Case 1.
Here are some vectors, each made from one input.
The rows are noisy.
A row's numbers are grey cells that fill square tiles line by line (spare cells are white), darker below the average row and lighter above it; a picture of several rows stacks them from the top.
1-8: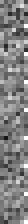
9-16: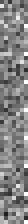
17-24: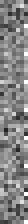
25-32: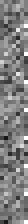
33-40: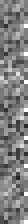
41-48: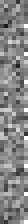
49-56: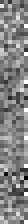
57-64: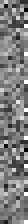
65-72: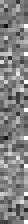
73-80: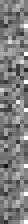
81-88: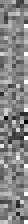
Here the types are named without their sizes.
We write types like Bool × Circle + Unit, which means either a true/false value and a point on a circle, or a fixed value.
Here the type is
List(Line).
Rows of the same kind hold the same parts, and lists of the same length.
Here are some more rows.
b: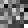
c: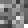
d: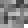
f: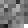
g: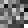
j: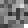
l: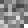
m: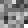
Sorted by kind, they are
b, g
c, f, j
d, l, m

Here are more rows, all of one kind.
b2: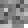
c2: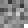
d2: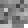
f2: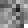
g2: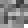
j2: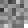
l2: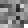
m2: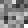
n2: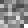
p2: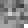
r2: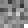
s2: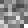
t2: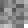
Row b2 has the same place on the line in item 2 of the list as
d2, g2, l2 and m2.
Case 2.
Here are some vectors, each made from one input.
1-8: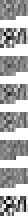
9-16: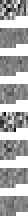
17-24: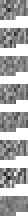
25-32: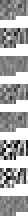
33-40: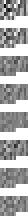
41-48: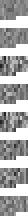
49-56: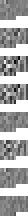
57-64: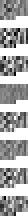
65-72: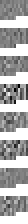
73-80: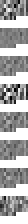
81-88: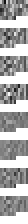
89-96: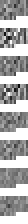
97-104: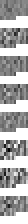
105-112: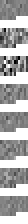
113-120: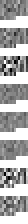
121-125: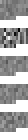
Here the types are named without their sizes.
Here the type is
Label × Label + Unit.
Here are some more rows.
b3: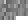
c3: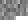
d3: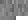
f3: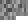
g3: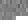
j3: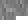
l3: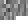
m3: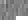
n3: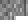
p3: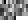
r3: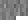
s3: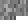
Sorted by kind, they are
b3, c3, d3, f3, g3, j3, l3, m3, n3, r3, s3
p3

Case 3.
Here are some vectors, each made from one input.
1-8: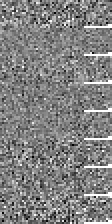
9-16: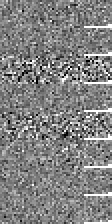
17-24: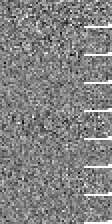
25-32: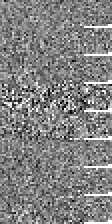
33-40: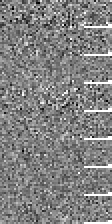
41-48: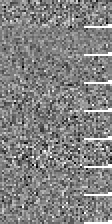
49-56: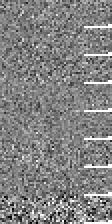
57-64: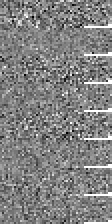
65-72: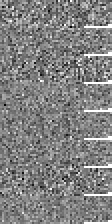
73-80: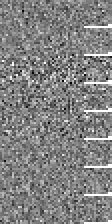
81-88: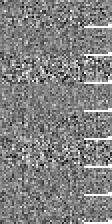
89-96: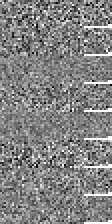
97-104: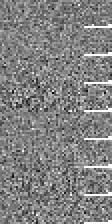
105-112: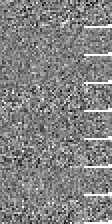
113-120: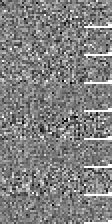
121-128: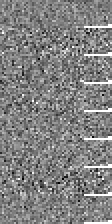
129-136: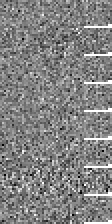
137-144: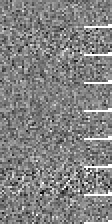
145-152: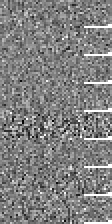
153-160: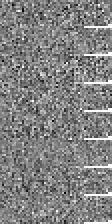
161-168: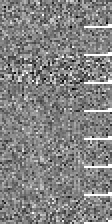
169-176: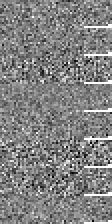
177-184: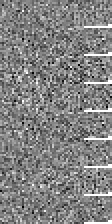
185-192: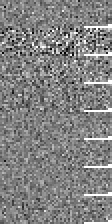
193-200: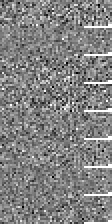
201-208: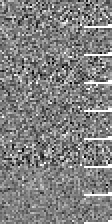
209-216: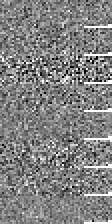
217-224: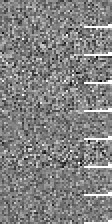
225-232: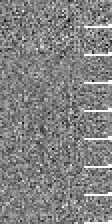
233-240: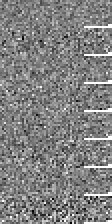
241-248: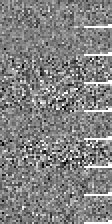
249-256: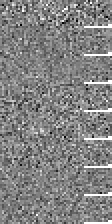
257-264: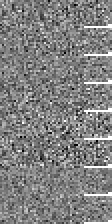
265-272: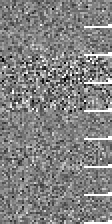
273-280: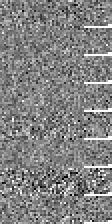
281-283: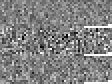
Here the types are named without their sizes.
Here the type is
Circle + Line.
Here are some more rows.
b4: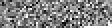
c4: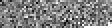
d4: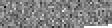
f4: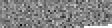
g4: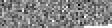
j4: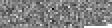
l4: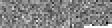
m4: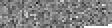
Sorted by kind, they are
b4, c4, j4, m4
d4, f4, g4, l4

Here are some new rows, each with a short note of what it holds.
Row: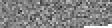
a point on a circle
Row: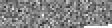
a point on a circle
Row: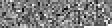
a point on a line
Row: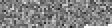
a point on a circle
